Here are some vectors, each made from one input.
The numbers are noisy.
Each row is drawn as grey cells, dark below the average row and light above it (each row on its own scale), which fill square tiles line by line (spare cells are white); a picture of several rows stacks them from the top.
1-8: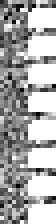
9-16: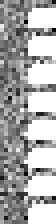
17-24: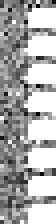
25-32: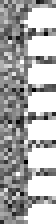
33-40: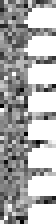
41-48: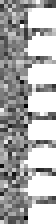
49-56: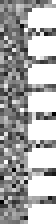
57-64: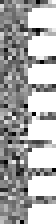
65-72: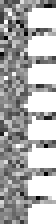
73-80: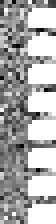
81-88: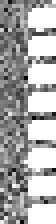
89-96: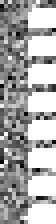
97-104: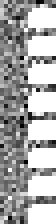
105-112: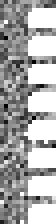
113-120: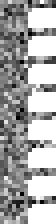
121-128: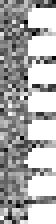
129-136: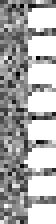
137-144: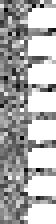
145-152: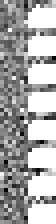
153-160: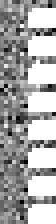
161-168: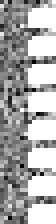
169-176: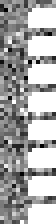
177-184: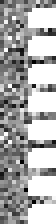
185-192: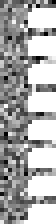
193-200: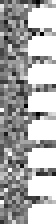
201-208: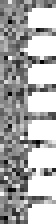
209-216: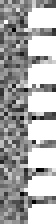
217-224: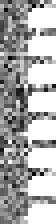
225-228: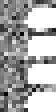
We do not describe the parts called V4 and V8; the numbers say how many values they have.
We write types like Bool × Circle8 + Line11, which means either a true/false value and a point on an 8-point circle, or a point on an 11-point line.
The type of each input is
(Label11 × Tree9 + V4) × V8.
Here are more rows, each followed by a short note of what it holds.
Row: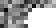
a value of V4 and a value of V8
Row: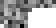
one of 11 labels, a node of a 9-node tree and a value of V8
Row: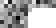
a value of V4 and a value of V8
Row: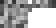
one of 11 labels, a node of a 9-node tree and a value of V8
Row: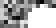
a value of V4 and a value of V8
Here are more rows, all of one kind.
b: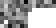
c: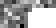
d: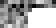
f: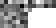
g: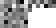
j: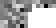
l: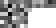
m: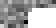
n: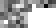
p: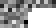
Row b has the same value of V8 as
c, j and n.
